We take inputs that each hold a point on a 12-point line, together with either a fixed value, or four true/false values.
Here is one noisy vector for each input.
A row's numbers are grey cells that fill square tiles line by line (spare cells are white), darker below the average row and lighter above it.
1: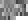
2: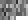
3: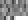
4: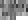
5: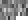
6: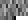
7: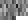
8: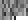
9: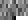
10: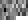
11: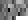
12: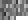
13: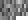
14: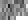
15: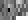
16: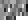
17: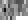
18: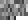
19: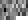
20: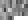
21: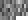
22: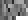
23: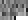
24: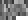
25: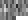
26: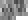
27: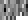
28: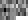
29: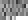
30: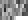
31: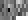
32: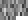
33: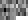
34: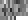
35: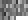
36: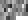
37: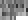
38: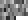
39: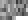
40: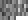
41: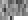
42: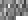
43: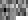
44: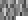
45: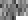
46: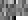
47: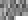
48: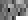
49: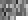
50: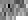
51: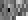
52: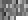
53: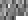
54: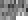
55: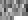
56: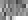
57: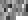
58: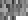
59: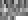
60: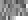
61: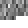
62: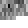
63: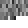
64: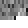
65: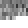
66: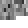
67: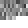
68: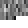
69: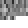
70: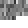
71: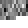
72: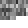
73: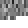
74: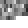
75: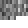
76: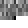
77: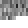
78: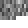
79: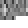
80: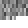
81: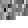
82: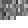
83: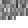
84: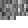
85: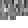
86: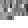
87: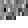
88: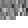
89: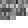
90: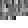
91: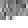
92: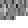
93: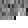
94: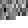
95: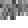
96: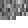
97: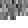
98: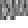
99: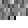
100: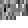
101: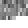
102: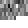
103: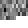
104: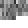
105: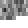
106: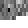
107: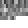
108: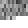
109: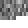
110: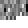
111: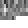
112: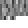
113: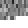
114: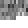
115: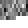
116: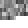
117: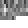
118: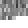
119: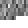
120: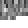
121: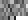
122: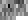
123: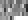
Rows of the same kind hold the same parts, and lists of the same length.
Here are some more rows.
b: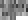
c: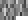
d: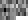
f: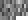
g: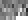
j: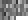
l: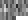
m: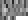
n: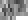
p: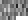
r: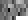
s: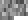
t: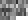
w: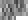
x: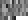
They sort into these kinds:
b, c, g, l, m, n, p, s, w, x
d, f, j, r, t

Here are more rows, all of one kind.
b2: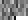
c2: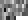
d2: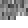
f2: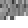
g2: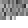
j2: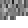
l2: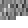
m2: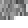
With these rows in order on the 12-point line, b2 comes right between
d2 and g2.
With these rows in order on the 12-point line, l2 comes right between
d2 and f2.
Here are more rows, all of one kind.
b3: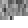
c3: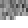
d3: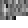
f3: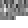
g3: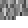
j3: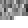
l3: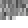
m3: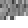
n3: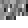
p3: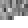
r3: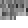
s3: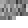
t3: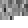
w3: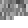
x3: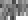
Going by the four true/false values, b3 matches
c3, l3, m3 and t3.
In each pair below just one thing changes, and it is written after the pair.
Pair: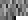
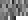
one of the four true/false values
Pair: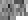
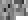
the place on the 12-point line
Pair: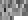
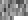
the place on the 12-point line
